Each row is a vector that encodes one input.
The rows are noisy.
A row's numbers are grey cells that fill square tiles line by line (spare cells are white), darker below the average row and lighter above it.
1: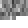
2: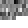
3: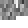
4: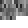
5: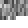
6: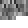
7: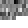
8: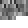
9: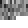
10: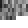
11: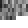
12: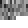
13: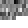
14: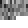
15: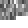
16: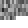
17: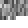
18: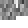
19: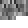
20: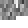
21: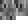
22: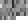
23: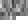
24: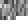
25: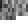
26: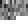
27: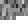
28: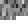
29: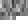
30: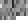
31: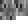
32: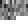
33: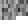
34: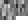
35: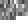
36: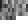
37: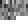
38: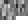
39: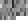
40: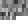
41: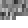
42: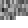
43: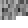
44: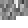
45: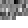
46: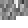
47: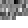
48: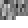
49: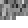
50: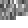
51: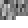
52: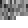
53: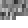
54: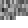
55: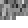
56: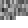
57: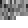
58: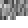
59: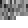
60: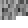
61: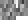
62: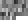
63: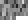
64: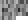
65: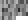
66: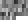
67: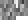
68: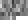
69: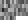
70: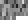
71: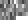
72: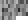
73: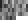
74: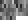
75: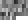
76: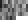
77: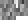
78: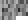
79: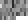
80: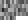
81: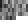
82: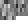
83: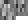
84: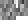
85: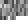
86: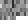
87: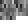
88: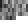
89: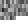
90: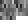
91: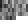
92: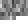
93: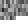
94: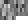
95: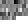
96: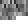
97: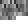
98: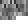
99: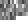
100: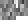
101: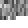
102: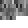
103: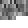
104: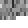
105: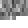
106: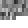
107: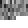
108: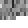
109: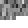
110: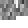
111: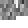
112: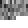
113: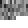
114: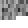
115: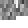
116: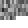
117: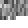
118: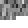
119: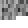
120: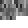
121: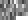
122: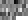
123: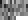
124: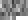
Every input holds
either a point on a 7-point line, or three true/false values.
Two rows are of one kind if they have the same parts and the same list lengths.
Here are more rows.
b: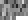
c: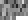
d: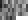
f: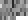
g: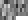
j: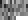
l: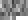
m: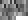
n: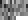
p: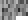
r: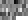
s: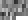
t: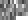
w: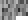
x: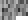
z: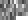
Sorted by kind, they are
b, c, f, g, l, r, s
d, j, m, n, p, t, w, x, z

